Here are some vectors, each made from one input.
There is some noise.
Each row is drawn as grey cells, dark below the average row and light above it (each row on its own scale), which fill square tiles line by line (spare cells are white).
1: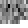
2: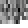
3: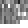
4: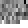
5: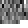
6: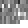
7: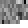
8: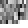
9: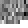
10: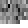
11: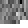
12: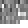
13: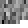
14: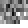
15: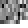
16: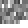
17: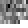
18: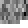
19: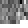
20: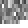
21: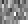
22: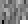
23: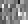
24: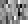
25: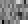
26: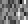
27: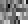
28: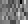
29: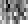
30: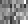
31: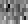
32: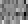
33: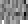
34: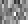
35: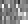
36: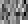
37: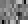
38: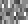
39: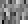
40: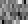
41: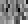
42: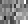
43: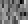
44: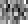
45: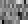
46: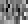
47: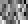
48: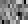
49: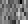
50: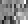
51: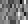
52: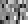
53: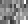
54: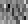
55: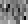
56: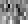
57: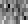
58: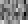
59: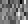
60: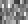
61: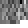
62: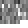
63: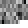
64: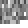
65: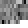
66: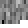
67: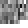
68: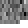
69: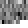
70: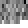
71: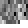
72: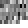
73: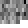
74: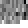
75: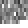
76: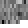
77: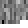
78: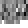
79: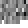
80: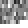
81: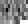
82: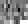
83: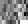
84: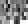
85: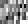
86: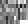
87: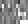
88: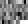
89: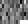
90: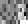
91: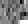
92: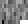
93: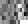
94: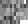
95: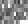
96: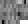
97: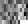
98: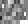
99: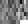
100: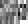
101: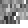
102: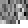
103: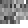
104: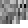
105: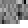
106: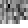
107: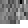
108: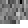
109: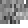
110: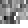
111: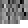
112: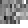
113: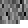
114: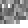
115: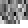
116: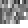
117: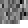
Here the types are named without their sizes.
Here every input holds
a label, together with either a label and a true/false value, or a point on a line.
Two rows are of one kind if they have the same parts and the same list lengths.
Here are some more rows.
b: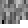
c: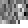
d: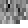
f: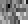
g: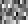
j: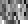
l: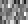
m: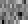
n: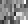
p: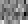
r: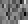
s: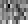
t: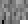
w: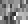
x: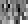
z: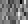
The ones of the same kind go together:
b, c, f, j, n, t, w, z
d, g, l, m, p, r, s, x

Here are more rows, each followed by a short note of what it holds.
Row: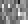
a label and a point on a line
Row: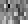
two labels and a true/false value
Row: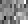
a label and a point on a line
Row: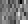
a label and a point on a line
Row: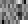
two labels and a true/false value
